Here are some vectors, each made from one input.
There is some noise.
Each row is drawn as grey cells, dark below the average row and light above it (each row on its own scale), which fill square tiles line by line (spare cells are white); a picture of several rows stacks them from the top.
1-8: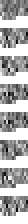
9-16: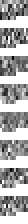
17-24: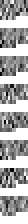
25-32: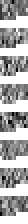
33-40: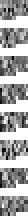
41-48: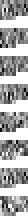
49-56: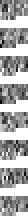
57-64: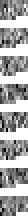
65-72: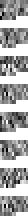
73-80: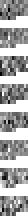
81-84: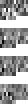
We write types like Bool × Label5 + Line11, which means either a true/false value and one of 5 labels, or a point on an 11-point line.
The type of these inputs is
Bool × Bool × Bool × Bool × Circle5 × Circle5.
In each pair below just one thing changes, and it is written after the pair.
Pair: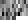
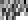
one of the four true/false values
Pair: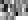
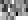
the place on one of the two 5-point circles
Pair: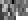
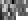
the place on one of the two 5-point circles
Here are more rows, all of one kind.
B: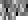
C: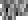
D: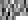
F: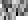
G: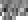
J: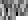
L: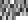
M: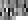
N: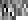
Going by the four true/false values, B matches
C, F and J.
